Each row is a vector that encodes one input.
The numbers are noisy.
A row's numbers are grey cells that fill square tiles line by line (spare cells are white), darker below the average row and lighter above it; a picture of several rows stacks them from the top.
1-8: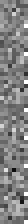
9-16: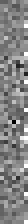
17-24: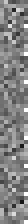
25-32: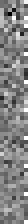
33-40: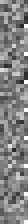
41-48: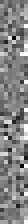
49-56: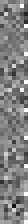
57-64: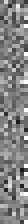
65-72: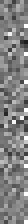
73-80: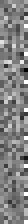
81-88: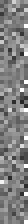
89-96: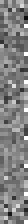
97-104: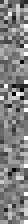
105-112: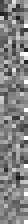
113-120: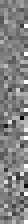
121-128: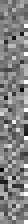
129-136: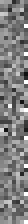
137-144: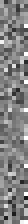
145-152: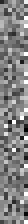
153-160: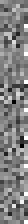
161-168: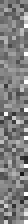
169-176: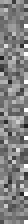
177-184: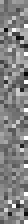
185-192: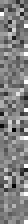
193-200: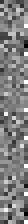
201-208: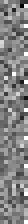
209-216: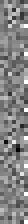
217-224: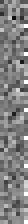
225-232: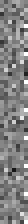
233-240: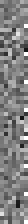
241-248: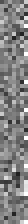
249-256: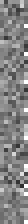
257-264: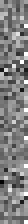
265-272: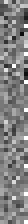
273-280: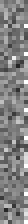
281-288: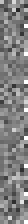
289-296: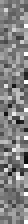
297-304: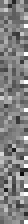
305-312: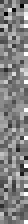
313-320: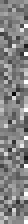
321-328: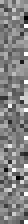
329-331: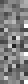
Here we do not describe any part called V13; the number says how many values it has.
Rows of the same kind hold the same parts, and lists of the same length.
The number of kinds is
4.
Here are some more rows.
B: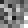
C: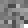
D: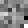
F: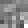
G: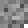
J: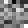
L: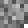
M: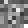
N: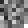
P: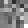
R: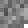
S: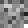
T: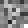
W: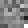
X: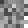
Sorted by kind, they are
B, D, F, J, P, W
C, G, L, R
M, N, S, T
X

